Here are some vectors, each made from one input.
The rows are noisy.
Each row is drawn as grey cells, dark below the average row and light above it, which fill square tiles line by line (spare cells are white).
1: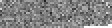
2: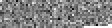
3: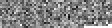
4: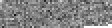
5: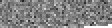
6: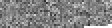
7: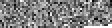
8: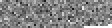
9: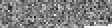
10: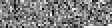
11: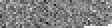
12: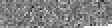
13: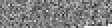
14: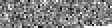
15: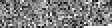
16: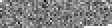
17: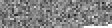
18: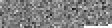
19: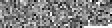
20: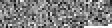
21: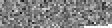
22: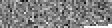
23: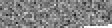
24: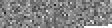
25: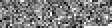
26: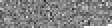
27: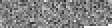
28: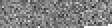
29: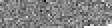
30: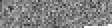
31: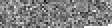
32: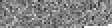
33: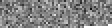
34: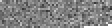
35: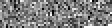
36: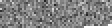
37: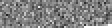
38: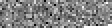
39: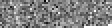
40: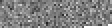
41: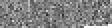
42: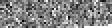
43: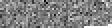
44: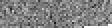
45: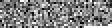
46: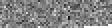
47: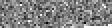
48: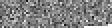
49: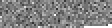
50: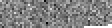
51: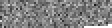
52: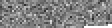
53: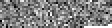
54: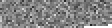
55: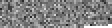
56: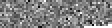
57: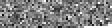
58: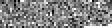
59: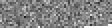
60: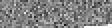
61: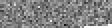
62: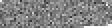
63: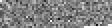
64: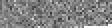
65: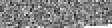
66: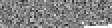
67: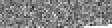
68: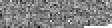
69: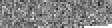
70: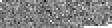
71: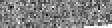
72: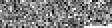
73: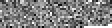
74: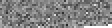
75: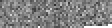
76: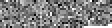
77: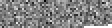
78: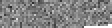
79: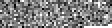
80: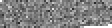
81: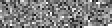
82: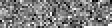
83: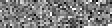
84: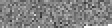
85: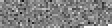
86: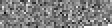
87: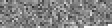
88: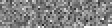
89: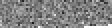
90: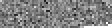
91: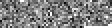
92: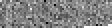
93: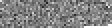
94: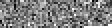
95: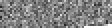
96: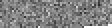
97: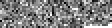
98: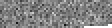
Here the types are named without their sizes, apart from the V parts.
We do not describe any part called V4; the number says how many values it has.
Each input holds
either a true/false value and a value of V4, or a list of points on a line.
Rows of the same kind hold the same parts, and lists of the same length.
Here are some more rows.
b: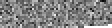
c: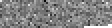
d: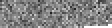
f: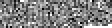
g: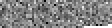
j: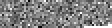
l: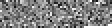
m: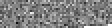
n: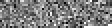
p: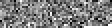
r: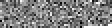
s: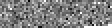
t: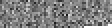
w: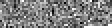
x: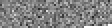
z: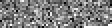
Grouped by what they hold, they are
b, d, m, t, x
c, g
f, l, n, p, r, w, z
j, s

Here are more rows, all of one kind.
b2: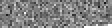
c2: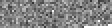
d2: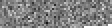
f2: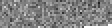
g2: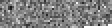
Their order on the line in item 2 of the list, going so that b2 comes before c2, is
g2, b2, c2, f2, d2.
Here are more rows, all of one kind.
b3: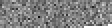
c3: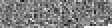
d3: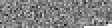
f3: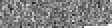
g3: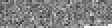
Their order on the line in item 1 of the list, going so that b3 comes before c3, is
b3, f3, d3, g3, c3.
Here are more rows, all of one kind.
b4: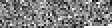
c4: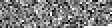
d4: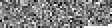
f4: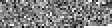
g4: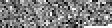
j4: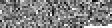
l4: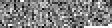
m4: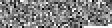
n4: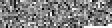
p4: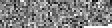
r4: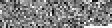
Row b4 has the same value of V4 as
l4 and p4.
